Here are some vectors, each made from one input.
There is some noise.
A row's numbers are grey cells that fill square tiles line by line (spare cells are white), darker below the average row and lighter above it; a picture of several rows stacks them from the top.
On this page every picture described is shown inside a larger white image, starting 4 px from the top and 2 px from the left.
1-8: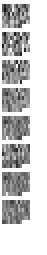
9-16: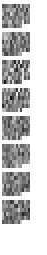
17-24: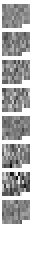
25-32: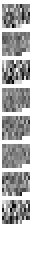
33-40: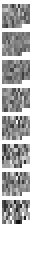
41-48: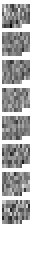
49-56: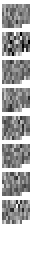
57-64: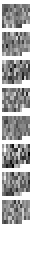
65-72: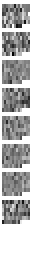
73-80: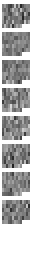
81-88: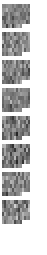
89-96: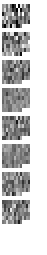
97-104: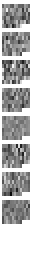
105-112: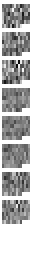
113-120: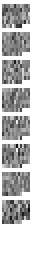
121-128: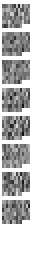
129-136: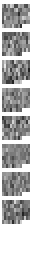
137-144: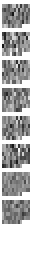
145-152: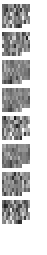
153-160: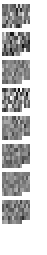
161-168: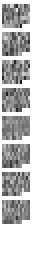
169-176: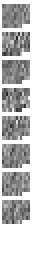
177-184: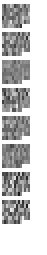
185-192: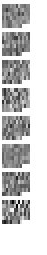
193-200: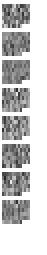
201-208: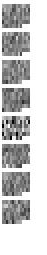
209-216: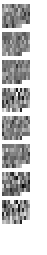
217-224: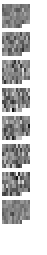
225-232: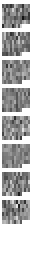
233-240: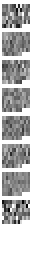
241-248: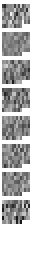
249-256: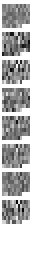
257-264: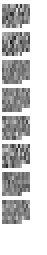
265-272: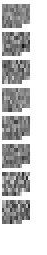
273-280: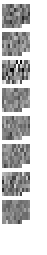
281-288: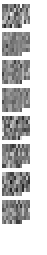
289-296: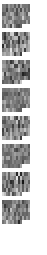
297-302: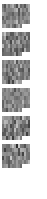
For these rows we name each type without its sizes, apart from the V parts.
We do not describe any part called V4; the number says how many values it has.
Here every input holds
either a point on a circle, or a point on a line and three true/false values, or a value of V4.
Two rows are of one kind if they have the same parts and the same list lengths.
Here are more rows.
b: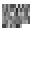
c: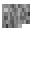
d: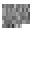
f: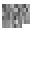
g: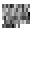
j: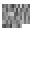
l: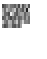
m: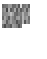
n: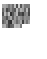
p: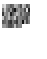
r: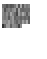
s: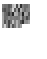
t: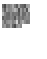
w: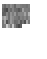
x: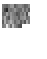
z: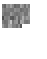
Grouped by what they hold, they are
b, p, r, s, w, x
c, f, l, t, z
d, g, j, m, n

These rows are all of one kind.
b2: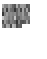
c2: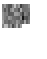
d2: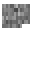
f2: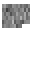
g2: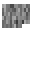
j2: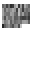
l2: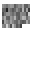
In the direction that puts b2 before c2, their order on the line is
b2, d2, c2, l2, j2, g2, f2.
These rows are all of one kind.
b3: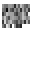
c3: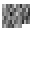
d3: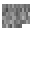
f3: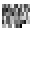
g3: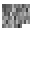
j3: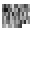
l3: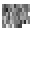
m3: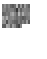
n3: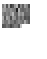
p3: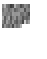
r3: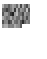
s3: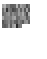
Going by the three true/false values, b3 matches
l3 and m3.
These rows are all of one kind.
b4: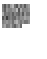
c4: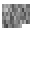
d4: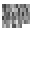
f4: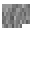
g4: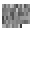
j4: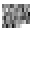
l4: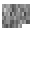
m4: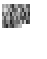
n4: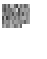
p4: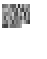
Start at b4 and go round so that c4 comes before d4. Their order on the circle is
b4, n4, j4, p4, l4, m4, c4, f4, g4, d4.
